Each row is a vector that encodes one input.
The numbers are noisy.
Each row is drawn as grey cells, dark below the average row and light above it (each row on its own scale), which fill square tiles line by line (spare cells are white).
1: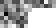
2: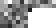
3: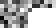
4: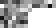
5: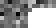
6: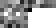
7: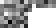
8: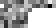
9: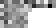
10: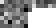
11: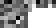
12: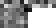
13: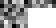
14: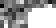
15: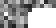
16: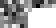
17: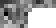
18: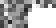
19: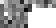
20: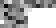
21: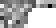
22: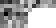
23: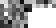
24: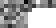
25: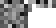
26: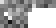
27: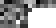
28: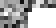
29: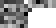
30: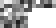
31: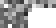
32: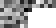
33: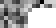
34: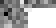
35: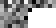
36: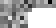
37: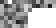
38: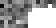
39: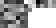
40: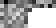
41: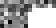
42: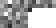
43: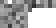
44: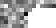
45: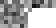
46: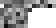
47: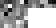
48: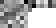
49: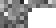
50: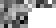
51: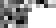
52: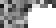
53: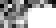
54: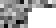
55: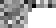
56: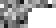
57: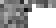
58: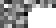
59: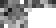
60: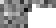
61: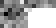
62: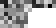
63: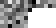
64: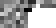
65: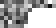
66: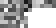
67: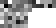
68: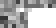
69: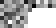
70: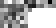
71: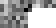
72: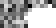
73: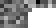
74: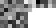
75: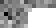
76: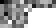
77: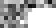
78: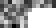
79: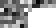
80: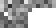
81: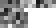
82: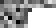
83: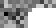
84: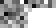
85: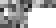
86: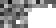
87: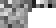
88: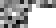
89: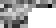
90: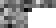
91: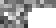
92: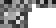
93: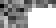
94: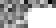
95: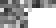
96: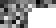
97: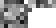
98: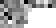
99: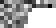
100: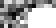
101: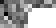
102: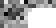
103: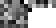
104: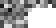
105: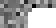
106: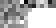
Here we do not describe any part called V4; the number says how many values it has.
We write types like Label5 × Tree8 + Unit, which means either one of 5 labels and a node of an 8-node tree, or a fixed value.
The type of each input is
List2(Bool × V4).
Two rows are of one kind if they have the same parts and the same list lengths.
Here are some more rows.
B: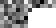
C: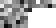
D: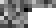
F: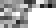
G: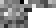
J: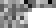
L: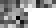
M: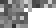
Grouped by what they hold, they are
B, C, G, J
D
F, L, M

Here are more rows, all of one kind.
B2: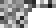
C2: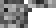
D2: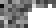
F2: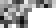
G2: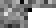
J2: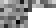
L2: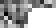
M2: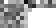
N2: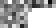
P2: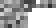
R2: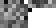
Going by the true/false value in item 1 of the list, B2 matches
F2 and G2.
